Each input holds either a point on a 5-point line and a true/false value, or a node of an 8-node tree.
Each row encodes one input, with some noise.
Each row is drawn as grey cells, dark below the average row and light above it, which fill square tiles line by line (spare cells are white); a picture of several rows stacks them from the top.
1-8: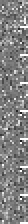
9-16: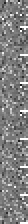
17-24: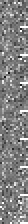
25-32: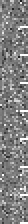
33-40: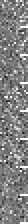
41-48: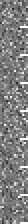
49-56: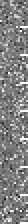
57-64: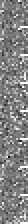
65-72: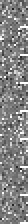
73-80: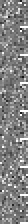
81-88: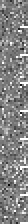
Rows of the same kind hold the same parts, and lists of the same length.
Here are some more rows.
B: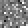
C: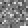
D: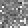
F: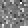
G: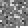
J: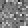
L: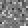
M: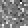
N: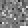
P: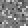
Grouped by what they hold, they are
B, D, G
C, F, J, L, M, N, P

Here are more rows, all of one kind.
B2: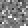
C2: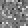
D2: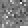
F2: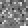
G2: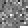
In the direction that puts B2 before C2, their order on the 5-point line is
D2, F2, G2, B2, C2.
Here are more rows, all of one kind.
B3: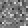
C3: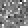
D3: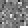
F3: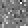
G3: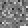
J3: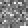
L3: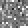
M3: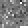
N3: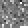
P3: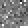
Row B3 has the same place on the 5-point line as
F3, G3, J3 and M3.
